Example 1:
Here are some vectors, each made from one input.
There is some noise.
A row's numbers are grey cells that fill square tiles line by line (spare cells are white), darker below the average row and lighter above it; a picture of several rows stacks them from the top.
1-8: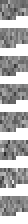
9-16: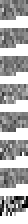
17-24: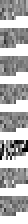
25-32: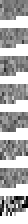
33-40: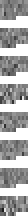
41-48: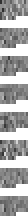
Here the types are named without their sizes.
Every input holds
either a fixed value, or a point on each of two lines and a true/false value.
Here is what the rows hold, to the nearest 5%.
About 5% of them hold a fixed value. The rest hold a point on each of two lines and a true/false value.
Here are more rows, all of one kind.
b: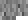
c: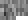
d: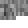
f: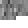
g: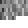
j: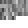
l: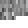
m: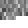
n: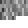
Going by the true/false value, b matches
c, d and f.
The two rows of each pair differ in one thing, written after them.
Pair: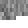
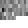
the true/false value
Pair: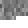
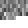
the true/false value
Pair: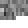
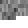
the place on one of the two lines
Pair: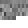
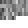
the true/false value
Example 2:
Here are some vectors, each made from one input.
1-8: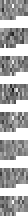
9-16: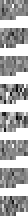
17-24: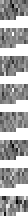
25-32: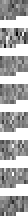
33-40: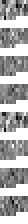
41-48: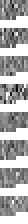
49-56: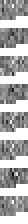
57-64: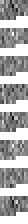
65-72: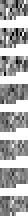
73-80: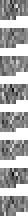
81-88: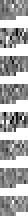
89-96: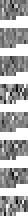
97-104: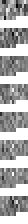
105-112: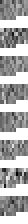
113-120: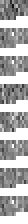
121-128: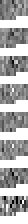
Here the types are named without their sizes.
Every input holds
a point on a line, together with either a fixed value, or four true/false values.
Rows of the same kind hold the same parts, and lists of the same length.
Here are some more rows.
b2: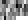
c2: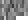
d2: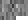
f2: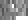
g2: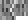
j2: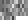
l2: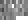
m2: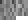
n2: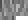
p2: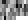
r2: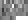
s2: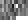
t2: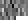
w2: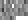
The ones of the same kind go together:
b2, p2
c2, d2, f2, g2, j2, l2, m2, n2, r2, s2, t2, w2

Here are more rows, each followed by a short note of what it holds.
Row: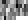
a point on a line
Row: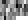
a point on a line
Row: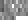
a point on a line and four true/false values
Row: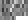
a point on a line and four true/false values
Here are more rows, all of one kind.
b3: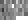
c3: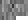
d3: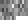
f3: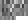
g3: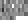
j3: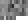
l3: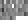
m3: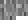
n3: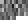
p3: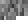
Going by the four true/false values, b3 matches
c3 and d3.
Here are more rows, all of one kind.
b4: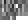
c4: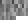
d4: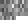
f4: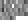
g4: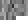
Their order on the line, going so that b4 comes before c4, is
b4, g4, c4, f4, d4.
